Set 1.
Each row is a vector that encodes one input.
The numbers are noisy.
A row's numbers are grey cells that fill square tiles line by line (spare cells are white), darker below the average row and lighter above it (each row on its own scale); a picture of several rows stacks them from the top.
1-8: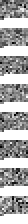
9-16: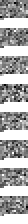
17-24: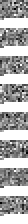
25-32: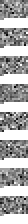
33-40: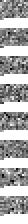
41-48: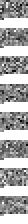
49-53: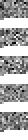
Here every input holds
a list of up to two points on a 5-point line.
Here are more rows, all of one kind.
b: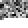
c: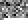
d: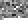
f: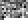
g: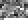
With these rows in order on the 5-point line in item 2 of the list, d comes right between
b and g.
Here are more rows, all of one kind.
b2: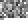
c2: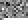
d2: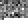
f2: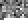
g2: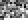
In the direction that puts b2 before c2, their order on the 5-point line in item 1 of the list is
d2, b2, f2, g2, c2.
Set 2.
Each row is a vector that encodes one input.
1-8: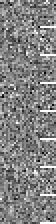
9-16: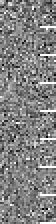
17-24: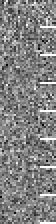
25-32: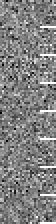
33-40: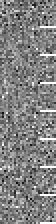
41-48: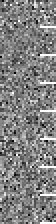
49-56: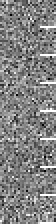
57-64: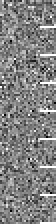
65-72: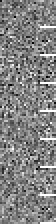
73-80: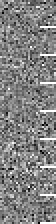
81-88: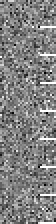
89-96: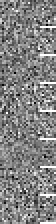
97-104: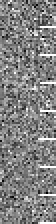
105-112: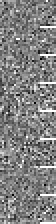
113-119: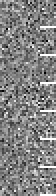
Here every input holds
a list of up to two points on a 9-point line.
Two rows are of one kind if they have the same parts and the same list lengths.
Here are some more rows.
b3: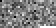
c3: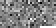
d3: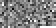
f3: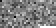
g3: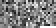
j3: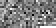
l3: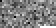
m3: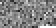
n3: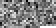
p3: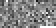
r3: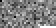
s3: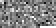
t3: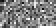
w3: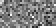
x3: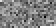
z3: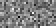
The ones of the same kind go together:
b3, f3, l3, r3
c3, d3, j3, n3, s3, w3, x3, z3
g3, m3, p3, t3

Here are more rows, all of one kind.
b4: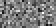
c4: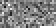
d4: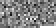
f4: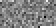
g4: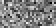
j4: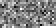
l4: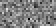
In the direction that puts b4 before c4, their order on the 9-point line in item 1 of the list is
f4, b4, d4, c4, j4, g4, l4.
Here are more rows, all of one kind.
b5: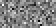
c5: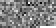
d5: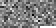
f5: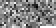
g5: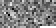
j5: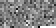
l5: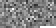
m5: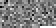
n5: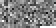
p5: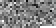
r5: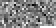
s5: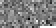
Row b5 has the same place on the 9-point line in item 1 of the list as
f5, n5, p5 and r5.
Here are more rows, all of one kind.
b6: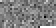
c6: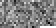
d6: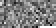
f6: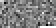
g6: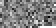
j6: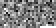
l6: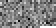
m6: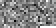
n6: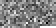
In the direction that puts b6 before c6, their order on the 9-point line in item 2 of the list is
l6, j6, m6, b6, n6, g6, d6, f6, c6.
